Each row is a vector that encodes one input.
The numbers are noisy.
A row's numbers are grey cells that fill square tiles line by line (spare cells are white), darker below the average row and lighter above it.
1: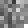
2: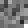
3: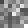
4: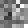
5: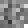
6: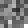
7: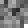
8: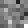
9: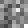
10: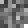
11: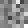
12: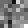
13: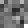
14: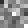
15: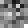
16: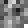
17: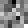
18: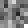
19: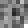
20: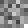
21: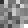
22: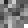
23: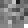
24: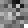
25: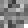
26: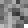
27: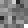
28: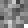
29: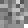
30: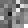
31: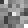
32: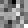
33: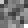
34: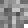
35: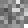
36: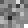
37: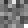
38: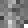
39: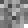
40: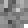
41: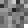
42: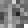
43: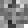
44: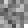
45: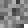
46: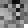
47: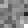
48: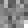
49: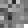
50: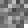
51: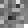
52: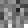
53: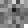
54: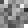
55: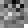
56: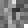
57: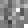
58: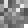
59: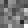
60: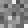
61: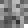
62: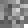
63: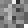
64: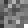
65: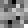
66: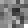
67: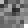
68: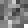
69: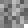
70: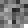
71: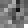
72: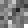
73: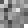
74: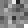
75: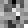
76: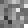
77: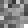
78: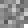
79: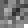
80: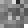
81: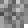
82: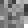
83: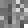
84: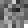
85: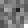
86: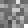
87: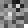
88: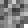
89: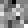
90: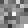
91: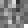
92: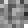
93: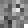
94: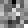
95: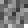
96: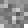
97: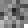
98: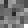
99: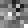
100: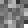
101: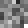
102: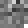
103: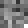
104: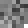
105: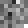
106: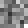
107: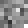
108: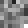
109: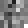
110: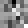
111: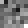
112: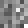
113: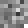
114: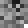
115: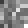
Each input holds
a true/false value, together with either a point on each of two 5-point circles, or a fixed value.
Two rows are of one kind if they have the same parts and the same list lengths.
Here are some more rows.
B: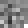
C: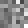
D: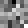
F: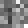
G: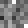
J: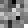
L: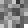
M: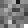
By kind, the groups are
B, C, F, G, L, M
D, J

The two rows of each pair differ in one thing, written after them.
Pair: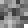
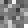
the place on one of the two 5-point circles
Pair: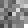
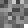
the true/false value
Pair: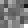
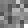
the true/false value
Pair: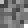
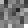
the place on one of the two 5-point circles
